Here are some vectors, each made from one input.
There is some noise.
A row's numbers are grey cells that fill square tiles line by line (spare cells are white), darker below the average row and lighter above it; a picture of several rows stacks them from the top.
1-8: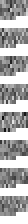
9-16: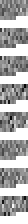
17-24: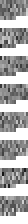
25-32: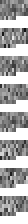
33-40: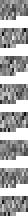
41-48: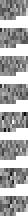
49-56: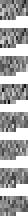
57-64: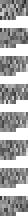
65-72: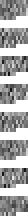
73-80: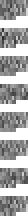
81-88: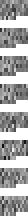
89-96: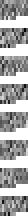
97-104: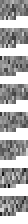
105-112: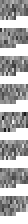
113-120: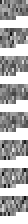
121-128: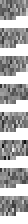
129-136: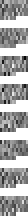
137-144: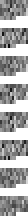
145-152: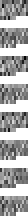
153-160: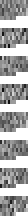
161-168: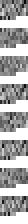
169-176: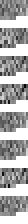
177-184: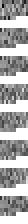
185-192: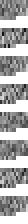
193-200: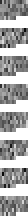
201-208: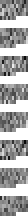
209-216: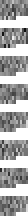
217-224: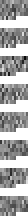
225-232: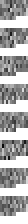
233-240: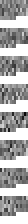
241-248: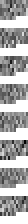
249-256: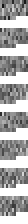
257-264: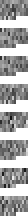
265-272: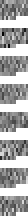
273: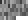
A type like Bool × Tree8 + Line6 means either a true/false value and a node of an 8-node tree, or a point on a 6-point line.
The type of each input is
Line18.
